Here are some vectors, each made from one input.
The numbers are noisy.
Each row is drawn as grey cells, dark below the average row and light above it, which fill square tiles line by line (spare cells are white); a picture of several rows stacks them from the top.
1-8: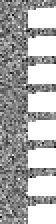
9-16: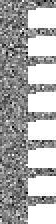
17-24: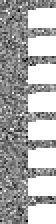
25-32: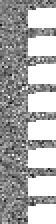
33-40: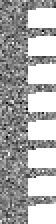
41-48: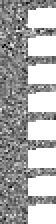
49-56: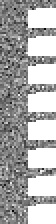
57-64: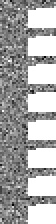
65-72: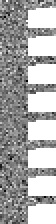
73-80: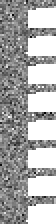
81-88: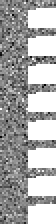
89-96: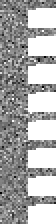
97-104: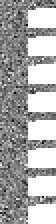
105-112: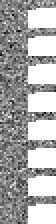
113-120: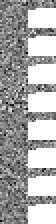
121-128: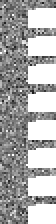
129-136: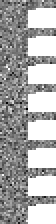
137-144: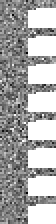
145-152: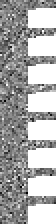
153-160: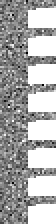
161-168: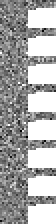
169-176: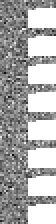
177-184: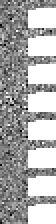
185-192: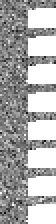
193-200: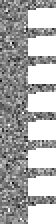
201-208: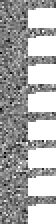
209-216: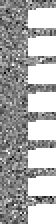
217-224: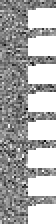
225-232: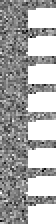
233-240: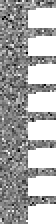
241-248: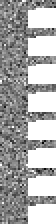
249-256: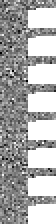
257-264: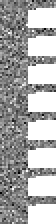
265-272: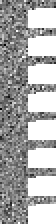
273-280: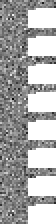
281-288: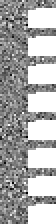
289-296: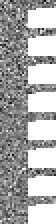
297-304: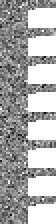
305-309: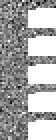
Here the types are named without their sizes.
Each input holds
a point on a line, together with a list of points on a circle.
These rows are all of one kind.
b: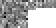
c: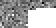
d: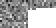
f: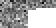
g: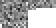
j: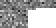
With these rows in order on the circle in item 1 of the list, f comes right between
b and d.
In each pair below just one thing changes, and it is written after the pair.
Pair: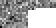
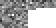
the place on the line
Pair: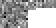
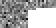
the place on the circle in item 1 of the list
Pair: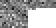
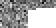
the place on the line
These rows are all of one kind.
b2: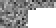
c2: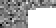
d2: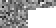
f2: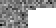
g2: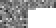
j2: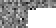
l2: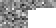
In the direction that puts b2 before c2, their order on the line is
b2, j2, g2, f2, c2, l2, d2.
